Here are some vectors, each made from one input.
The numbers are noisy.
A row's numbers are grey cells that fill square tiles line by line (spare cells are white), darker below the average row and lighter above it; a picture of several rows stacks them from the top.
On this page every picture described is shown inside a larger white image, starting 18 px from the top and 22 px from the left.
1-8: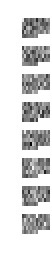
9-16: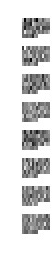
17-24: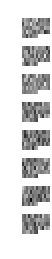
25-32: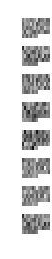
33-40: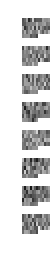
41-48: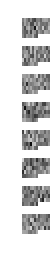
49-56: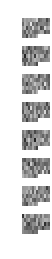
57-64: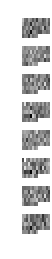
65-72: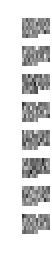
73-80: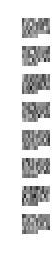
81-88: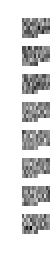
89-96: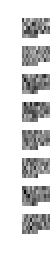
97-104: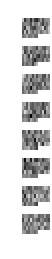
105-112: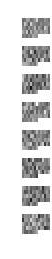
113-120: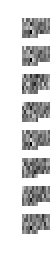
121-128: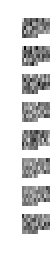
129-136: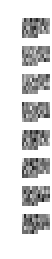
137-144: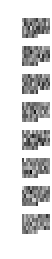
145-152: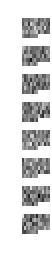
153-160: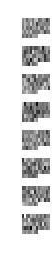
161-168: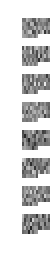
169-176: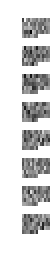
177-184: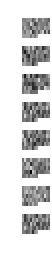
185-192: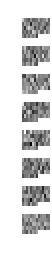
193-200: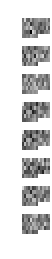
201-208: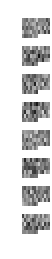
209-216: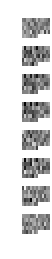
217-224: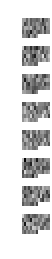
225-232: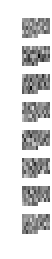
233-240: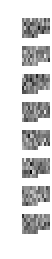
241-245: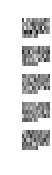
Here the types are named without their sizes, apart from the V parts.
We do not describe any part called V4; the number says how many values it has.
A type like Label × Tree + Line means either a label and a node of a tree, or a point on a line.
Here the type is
Bool × Bool × Bool × Bool + (Tree + Unit) × V4.
